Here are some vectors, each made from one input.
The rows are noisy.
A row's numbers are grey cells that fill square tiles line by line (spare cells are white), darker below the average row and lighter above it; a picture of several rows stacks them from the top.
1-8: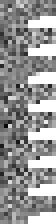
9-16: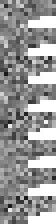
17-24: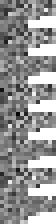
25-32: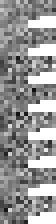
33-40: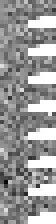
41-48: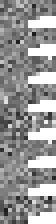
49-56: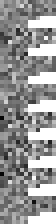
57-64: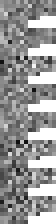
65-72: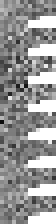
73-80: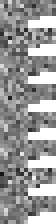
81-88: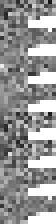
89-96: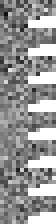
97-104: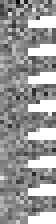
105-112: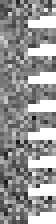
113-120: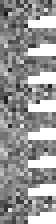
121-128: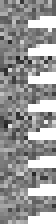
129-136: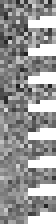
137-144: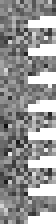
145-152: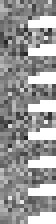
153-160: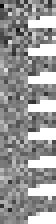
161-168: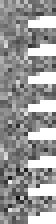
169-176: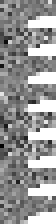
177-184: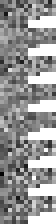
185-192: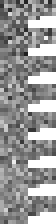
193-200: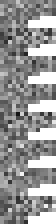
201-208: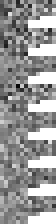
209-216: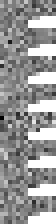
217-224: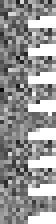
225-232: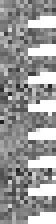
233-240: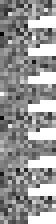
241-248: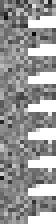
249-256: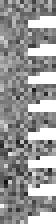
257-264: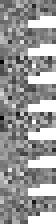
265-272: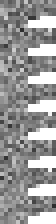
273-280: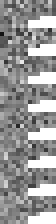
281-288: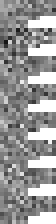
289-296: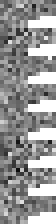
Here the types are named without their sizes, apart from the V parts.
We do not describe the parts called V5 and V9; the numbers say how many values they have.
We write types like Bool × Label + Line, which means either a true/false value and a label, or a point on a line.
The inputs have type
Bool × Bool × Bool × Label × V9 + Line × V5.
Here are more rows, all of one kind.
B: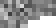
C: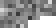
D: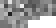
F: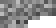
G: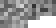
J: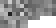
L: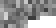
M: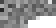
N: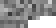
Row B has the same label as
D and J.
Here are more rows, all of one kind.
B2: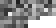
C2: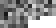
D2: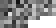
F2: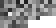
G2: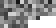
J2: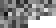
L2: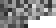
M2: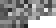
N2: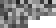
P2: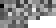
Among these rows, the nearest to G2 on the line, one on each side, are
F2 and N2.
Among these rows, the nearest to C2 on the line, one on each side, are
J2 and N2.
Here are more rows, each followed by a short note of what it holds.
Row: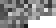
a point on a line and a value of V5
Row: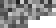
a point on a line and a value of V5
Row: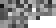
a point on a line and a value of V5
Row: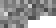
a label, three true/false values and a value of V9
